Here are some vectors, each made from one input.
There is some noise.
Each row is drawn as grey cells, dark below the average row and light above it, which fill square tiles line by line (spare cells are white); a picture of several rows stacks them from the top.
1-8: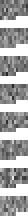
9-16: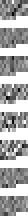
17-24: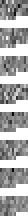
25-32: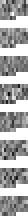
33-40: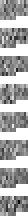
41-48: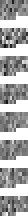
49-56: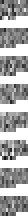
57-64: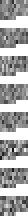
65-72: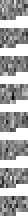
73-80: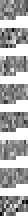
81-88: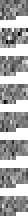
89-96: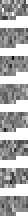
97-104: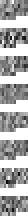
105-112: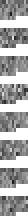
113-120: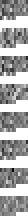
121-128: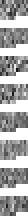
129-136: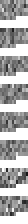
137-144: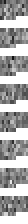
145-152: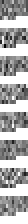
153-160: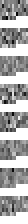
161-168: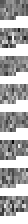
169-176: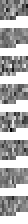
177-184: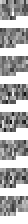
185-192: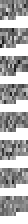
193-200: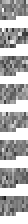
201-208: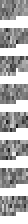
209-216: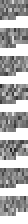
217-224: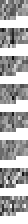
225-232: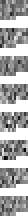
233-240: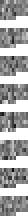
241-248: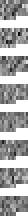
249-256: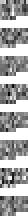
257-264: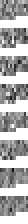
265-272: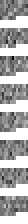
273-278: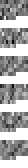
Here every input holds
three true/false values, together with either a point on a 9-point line, or a list of up to three points on a 5-point line.
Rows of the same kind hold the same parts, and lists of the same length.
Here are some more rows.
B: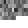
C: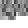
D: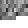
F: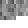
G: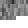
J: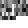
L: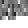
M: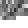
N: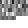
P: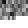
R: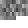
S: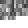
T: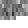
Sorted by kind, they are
B, P, R, T
C, N, S
D, J, L
F
G, M

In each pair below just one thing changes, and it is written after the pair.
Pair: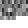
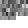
one of the three true/false values
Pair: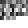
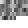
one of the three true/false values
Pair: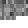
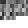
the place on the 5-point line in item 1 of the list
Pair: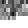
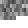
one of the three true/false values
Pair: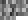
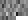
the place on the 5-point line in item 1 of the list
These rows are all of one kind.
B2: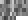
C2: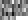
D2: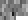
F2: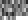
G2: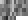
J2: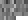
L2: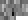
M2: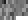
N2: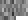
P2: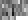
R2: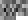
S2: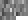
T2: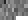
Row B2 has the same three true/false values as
C2, G2 and S2.
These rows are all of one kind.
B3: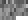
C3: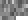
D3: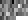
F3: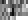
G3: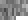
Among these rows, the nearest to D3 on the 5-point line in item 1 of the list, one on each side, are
B3 and F3.
